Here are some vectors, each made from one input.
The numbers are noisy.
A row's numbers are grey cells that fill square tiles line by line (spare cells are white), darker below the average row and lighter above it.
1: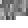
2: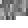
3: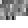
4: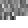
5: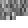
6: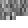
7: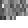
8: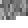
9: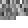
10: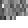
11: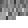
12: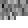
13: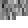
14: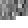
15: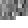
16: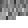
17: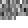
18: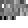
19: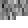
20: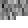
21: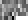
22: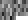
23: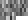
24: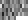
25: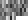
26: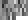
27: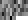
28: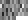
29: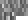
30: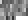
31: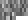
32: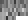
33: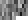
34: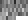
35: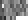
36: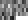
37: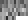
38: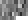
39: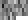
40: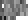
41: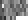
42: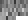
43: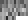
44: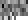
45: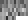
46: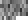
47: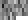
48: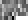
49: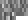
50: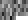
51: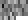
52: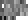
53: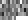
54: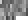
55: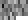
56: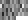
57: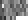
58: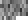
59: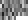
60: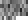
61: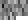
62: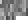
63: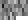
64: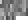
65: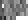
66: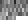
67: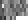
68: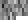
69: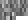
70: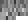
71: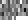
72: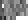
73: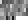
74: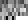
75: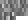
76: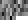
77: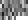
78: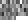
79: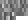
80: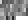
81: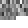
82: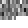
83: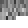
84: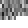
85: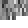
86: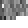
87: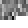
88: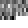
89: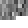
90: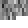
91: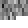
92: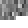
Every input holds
a point on a 9-point line.
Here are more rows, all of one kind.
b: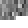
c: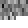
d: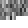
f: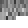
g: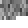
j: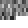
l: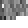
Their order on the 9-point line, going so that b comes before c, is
j, l, d, b, f, g, c.
